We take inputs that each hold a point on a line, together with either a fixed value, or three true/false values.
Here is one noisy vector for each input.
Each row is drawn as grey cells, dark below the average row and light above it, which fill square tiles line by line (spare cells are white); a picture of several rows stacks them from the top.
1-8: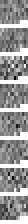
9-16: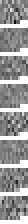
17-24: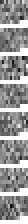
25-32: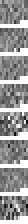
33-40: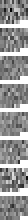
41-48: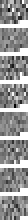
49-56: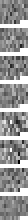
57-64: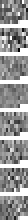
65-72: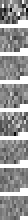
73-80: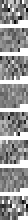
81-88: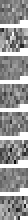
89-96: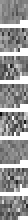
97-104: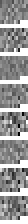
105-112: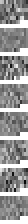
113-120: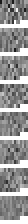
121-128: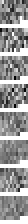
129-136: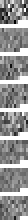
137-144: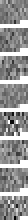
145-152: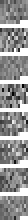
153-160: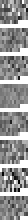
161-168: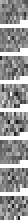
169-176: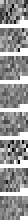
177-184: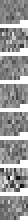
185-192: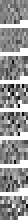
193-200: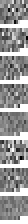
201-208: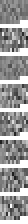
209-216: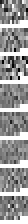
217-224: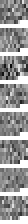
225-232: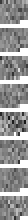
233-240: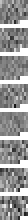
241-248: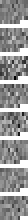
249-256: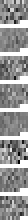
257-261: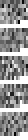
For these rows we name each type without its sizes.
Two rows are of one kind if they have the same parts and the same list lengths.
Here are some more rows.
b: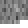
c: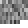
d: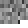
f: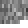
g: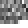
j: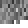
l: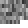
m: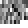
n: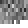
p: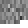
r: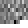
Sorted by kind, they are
b, g, j, l, m, n
c, d, f, p, r

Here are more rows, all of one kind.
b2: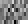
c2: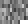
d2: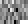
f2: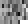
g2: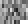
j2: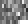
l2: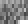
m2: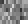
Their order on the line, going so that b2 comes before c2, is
b2, f2, g2, d2, l2, c2, j2, m2.
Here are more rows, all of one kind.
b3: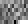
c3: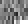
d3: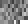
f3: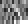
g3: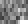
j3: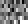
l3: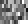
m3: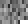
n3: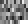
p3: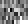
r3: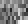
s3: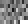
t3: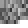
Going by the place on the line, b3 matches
n3 and r3.
